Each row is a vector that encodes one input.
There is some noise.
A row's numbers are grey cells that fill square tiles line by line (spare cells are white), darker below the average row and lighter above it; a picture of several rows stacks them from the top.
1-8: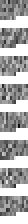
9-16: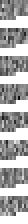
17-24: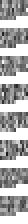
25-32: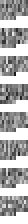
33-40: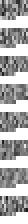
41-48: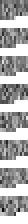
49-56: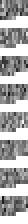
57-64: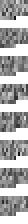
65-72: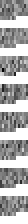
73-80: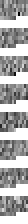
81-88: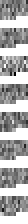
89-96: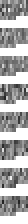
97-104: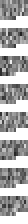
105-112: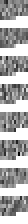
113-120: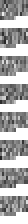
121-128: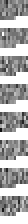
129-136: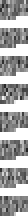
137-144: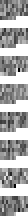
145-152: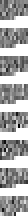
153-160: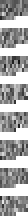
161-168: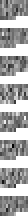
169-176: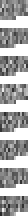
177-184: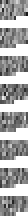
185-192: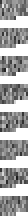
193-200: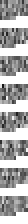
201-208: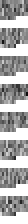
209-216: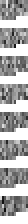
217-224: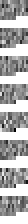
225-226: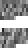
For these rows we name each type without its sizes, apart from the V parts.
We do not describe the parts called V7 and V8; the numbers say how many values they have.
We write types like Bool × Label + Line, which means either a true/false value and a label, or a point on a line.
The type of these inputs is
(Circle + V8) × (Line + V7).
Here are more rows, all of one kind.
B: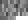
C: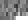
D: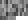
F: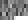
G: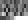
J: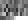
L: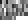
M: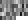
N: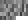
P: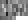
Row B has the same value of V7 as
C, D and P.
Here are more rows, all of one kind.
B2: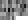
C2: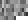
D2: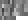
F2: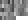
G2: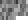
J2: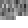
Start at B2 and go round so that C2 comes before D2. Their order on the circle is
B2, J2, C2, G2, D2, F2.
